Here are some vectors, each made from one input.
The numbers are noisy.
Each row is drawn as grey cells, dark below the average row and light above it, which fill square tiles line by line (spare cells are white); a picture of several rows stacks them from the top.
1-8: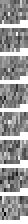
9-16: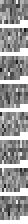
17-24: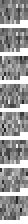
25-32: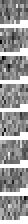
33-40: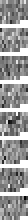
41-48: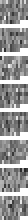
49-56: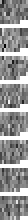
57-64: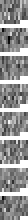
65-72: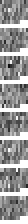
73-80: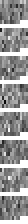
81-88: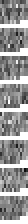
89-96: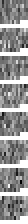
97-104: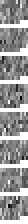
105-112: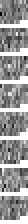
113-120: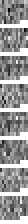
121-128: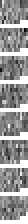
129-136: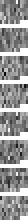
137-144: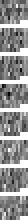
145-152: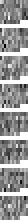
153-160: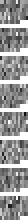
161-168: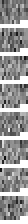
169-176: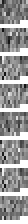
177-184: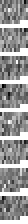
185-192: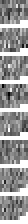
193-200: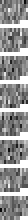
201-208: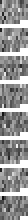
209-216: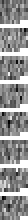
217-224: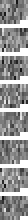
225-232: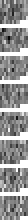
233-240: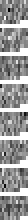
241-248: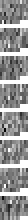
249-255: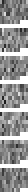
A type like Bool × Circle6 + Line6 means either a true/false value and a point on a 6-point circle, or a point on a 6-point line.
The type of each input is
Circle8 × (Tree18 + Unit) + Circle11.
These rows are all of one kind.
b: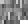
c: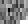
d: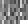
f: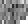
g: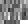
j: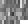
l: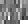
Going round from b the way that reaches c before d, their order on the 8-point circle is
b, l, g, c, f, d, j.
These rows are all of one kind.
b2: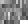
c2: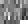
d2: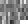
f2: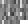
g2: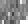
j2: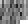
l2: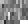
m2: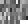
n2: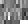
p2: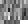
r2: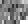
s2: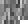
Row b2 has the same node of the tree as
c2, l2, n2 and p2.
